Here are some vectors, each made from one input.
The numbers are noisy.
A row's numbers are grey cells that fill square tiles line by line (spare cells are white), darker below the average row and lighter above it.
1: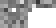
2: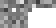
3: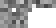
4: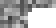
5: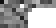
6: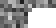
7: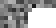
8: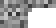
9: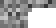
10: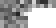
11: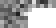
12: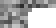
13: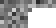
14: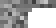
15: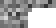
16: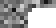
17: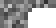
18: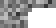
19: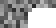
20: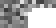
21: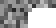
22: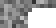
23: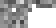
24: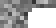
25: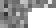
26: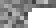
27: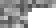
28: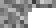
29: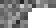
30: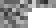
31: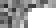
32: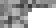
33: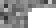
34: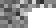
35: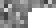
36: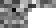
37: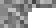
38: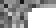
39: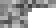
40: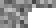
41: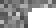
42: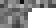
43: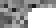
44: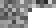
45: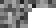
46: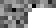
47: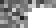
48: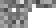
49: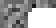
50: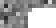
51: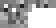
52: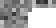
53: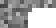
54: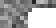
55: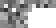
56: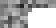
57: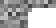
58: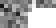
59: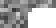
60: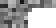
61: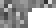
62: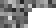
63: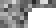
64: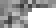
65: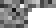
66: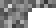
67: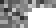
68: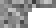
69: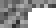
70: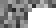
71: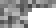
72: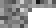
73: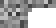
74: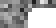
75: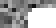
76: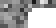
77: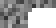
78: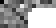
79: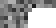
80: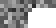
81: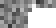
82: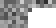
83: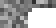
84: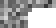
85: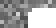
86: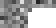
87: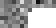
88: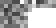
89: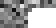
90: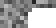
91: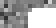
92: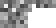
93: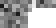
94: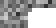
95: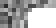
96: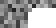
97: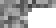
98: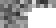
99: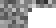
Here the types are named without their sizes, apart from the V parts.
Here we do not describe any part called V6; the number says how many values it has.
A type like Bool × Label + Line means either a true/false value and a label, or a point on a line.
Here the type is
(Line + V6) × Tree.
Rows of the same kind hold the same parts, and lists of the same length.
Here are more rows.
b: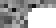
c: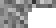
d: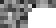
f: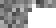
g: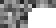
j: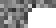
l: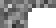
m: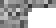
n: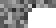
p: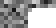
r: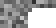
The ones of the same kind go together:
b, d, f, g, j, l, n, p
c, m, r

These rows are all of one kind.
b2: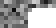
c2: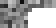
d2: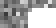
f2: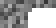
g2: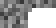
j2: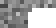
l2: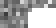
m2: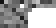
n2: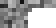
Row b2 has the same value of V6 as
f2 and g2.
